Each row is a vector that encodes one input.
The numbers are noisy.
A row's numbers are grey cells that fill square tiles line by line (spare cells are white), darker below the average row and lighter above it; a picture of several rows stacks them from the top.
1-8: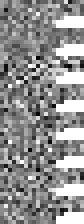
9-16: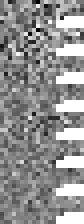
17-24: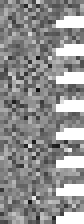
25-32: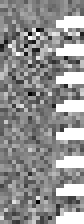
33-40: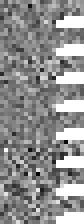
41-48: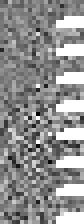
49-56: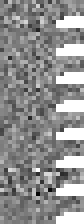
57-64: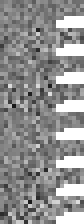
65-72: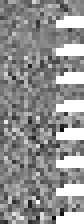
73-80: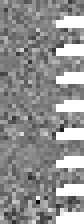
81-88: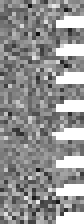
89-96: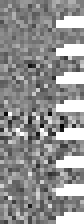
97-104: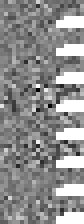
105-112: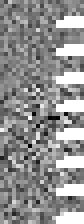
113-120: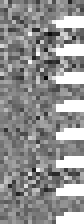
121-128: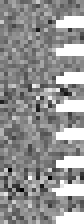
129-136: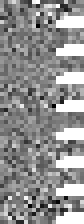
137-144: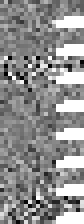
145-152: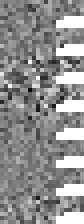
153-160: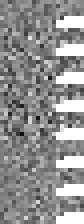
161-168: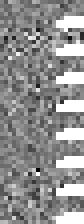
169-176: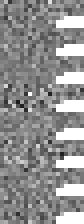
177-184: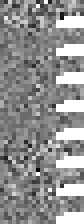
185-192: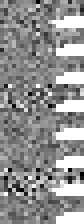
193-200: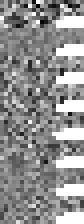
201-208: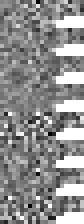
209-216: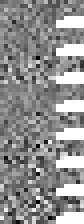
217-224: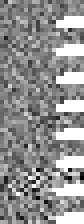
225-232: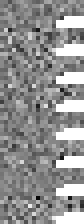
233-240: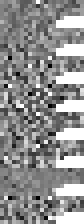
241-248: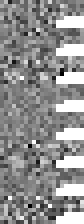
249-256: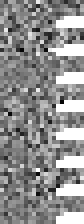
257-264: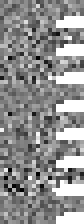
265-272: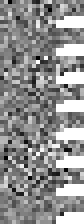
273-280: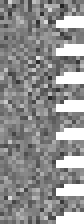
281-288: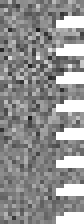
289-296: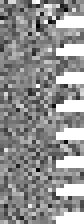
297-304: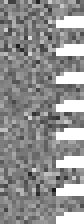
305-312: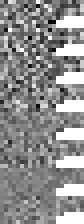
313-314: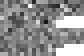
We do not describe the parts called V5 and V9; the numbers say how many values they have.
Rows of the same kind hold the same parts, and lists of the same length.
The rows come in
2 kinds.
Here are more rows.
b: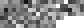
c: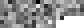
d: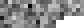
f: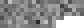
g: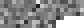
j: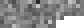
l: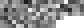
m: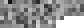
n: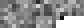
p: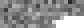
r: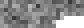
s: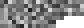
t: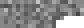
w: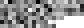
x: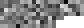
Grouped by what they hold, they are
b, f, l, p, r, s
c, d, g, j, m, n, t, w, x

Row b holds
a point on an 11-point circle, one of 6 labels, a true/false value and a value of V5.
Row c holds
a value of V9.
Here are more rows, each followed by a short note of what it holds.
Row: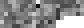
a point on an 11-point circle, one of 6 labels, a true/false value and a value of V5
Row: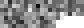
a point on an 11-point circle, one of 6 labels, a true/false value and a value of V5
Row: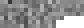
a value of V9
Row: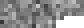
a value of V9
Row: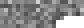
a value of V9
